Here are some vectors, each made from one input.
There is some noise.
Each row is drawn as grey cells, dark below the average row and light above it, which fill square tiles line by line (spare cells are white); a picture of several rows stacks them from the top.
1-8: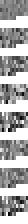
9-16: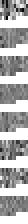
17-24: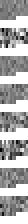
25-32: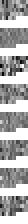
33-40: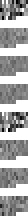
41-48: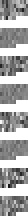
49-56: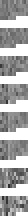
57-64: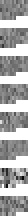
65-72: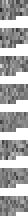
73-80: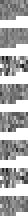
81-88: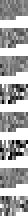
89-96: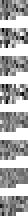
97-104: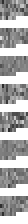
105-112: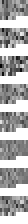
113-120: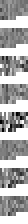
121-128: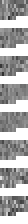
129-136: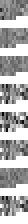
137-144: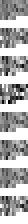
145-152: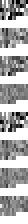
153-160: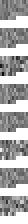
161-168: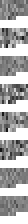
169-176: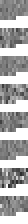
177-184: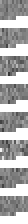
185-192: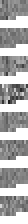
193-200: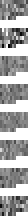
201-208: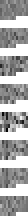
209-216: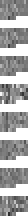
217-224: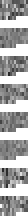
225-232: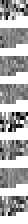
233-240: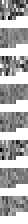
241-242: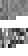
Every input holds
either a node of a 12-node tree, or a node of a 15-node tree.
